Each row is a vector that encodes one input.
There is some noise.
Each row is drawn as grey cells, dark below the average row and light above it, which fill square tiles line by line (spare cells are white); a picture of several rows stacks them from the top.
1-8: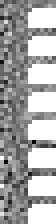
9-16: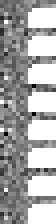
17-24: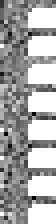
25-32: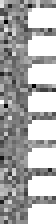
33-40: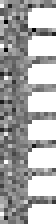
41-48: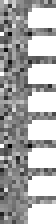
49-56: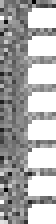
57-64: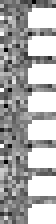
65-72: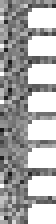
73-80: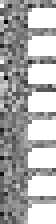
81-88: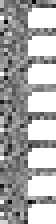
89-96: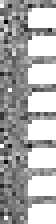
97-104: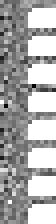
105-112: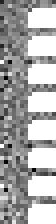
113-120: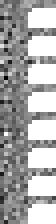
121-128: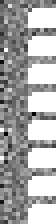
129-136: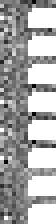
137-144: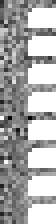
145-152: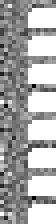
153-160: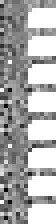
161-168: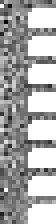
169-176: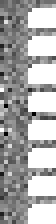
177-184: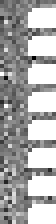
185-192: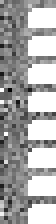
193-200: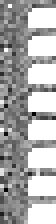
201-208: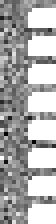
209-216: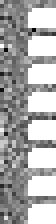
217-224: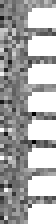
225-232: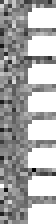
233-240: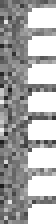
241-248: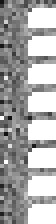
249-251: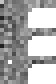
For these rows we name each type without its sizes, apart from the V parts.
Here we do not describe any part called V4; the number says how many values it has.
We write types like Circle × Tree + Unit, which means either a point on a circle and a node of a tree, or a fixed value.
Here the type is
Circle × (Circle + V4).
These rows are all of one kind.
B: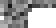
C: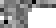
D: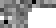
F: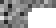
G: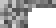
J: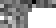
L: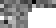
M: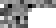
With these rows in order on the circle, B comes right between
G and M.
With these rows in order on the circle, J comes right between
L and M.
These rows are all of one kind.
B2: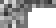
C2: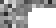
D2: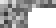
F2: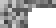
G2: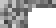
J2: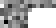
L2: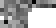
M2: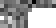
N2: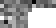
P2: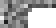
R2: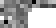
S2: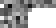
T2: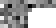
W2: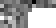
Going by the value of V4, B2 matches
C2, D2, F2 and G2.
